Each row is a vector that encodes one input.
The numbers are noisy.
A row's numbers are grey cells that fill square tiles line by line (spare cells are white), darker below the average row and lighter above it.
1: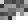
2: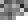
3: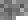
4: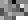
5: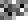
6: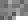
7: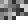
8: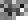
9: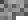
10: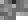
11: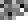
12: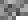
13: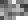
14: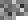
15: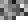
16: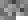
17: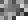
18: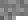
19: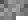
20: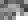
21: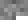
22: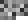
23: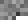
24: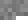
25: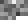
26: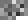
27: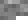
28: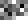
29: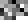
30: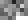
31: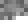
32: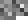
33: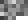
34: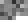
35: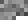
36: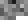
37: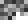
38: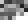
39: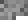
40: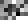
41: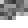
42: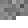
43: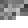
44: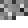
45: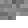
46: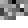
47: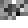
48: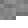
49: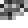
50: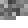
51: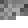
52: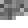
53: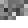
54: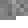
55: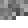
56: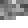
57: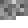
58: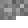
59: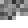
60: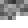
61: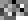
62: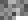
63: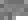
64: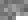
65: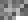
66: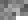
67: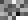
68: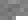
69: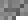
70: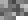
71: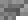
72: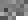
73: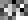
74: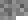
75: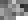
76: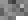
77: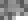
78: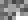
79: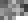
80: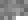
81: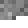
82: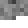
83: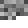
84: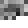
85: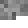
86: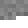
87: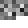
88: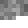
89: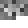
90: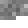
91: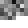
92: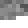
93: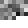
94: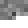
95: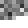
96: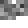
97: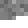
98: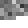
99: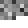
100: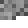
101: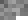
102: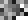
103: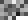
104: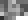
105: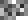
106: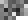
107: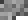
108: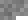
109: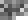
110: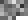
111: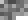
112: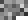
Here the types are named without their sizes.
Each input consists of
a list of points on a line.
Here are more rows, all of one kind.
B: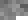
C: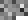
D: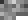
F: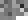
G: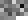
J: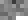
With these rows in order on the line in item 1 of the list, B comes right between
C and F.
